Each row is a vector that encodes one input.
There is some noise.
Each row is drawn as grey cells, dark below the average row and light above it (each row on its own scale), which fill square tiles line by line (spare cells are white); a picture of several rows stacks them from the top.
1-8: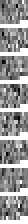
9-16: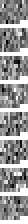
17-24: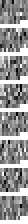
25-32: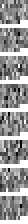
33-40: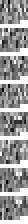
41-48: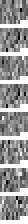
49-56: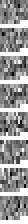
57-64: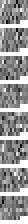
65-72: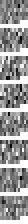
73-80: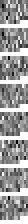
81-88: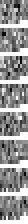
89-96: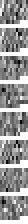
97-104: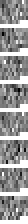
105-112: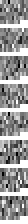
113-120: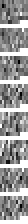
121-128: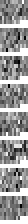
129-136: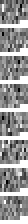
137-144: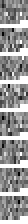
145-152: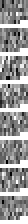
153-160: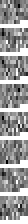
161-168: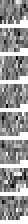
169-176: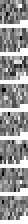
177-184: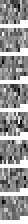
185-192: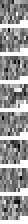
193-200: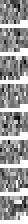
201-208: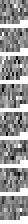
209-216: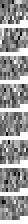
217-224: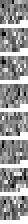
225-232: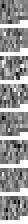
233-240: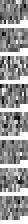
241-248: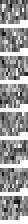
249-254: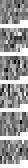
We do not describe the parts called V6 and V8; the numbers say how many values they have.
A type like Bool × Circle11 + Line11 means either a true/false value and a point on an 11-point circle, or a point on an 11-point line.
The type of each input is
Line7 × V6 + List2(Line5) × V8.
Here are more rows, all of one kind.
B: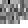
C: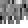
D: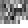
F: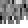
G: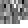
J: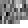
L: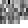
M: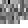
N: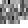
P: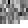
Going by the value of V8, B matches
L, M, N and P.
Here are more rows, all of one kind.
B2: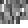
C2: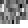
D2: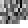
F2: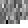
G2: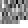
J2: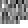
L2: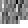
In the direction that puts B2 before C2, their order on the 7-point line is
F2, B2, C2, D2, L2, J2, G2.
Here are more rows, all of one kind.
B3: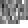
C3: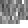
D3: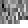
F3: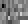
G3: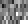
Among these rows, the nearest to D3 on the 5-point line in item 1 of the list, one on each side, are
B3 and C3.
